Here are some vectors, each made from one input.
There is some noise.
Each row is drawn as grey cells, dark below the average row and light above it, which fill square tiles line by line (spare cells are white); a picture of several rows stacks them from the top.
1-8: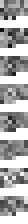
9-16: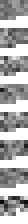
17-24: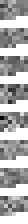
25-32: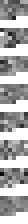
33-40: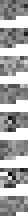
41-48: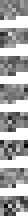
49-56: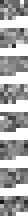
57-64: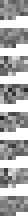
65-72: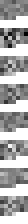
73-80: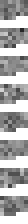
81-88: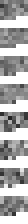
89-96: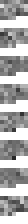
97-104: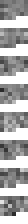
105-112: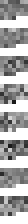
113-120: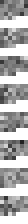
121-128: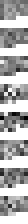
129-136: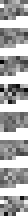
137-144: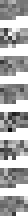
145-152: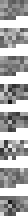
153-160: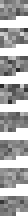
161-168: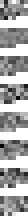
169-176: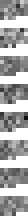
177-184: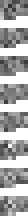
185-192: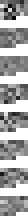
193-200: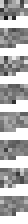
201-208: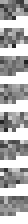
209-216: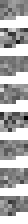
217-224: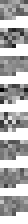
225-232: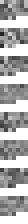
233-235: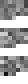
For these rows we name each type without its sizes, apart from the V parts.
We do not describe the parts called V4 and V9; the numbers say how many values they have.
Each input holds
either a point on a line, or a node of a tree, or a value of V4 and a value of V9.
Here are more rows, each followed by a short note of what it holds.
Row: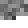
a value of V4 and a value of V9
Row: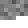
a value of V4 and a value of V9
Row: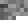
a value of V4 and a value of V9
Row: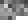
a point on a line
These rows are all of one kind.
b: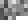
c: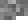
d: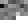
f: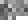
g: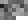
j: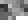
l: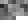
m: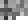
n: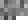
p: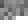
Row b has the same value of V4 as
c, f and j.
